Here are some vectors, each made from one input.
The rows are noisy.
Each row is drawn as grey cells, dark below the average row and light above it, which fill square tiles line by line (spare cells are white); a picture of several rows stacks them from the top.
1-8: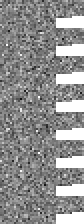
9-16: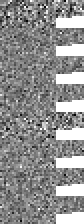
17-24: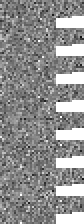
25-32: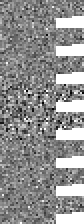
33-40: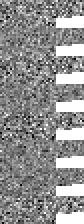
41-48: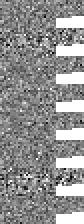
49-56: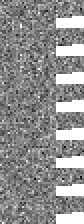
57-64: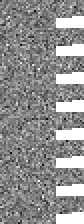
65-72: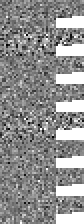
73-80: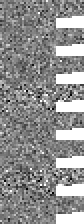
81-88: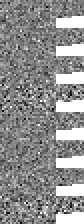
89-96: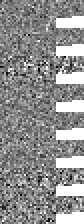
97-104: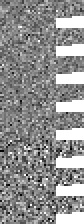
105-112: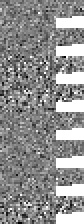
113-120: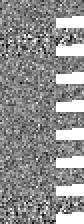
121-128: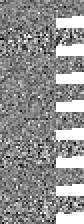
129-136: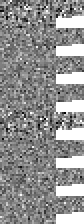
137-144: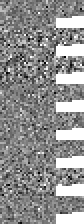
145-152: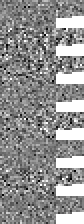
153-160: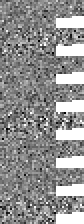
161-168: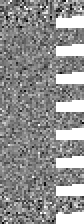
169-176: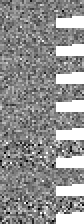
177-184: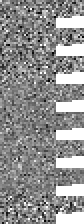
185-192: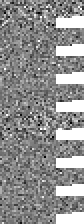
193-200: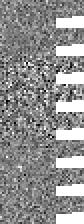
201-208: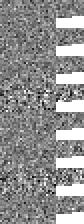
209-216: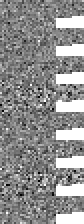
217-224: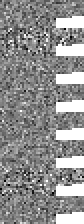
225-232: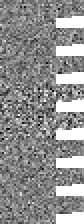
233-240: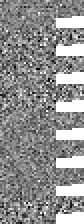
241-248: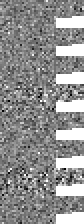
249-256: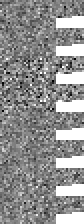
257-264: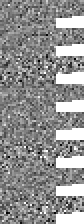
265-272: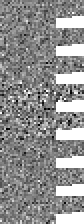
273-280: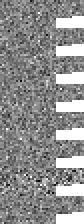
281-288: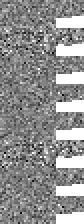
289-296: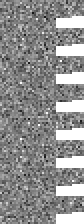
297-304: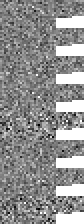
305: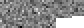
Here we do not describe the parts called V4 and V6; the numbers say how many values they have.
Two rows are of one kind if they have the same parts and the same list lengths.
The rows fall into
3 kinds.
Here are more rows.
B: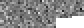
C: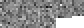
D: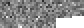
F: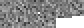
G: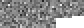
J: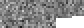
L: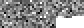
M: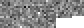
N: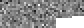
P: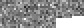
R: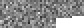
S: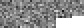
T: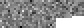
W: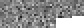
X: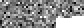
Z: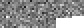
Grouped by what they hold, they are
B, J, N, R, T
C, D, F, G, M, P, S, W, Z
L, X

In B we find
a point on a 10-point circle, a node of an 11-node tree and two values of V6.
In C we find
a node of an 11-node tree, a value of V4 and two values of V6.
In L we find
a node of a 9-node tree and two values of V6.
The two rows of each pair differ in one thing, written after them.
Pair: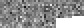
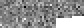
the value of V4
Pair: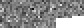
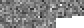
the value of V4
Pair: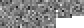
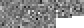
the node of the tree
